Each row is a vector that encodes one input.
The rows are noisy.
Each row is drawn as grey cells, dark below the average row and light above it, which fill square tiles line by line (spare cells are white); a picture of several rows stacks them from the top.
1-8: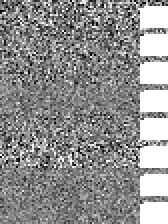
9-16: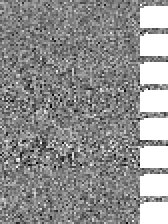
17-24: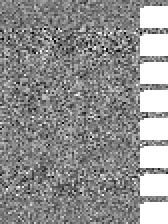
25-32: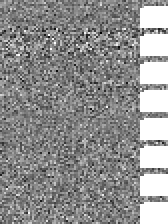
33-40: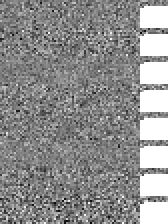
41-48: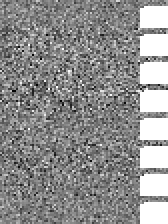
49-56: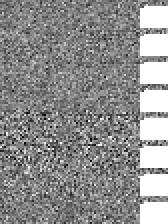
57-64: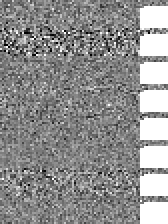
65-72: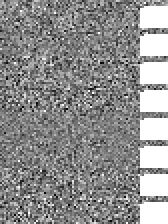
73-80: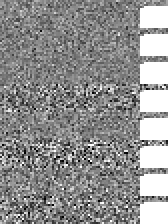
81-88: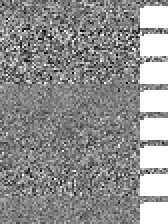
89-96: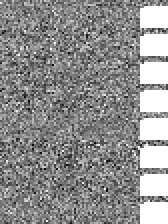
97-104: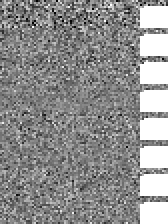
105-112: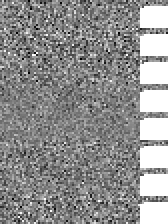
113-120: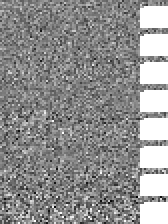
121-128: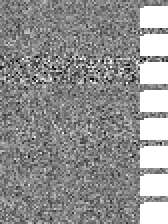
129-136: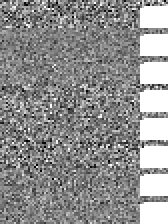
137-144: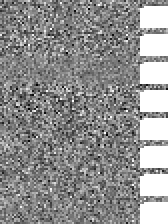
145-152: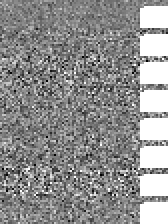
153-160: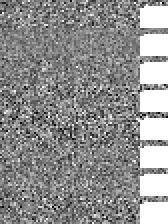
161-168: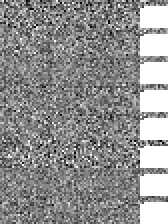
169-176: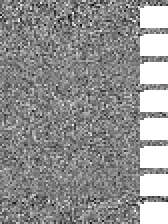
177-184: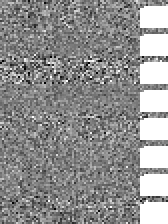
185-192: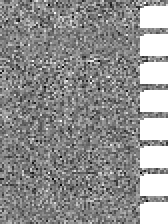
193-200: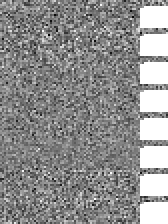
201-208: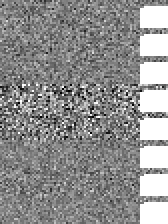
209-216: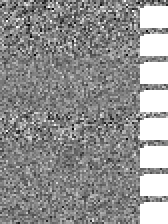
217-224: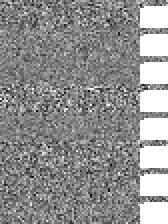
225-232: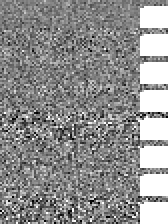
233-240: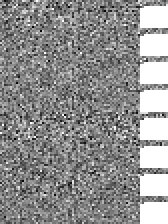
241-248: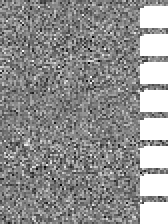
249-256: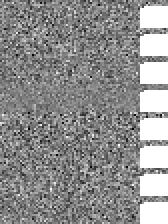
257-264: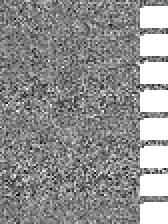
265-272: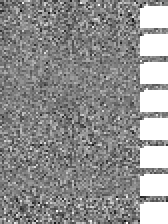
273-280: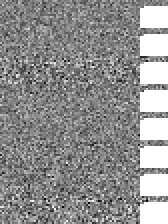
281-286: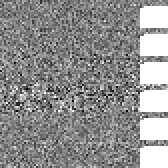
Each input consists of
either a node of an 11-node tree and a true/false value, or a list of up to three points on an 8-point line.
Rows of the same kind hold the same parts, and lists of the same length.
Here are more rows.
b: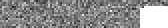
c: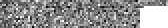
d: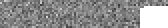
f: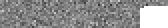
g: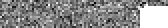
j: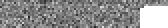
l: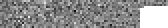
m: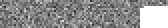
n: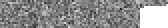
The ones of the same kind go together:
b, g, j
c, m
d
f, l
n

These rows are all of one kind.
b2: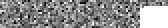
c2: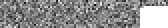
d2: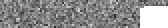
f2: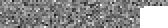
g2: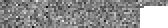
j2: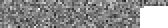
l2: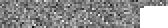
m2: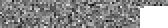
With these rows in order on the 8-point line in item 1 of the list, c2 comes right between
d2 and l2.
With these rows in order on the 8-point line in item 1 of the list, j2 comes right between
d2 and f2.
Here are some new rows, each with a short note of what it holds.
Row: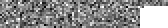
a list of two items
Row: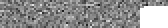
a list of two items
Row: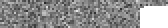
the empty list
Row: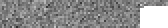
a list of one item
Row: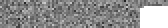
a list of two items
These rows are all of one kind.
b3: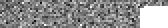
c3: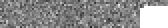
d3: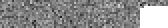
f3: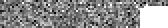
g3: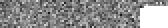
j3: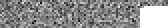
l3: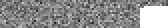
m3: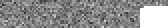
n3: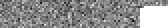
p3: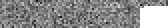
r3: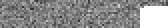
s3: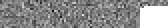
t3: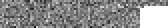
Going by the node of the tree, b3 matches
f3 and g3.
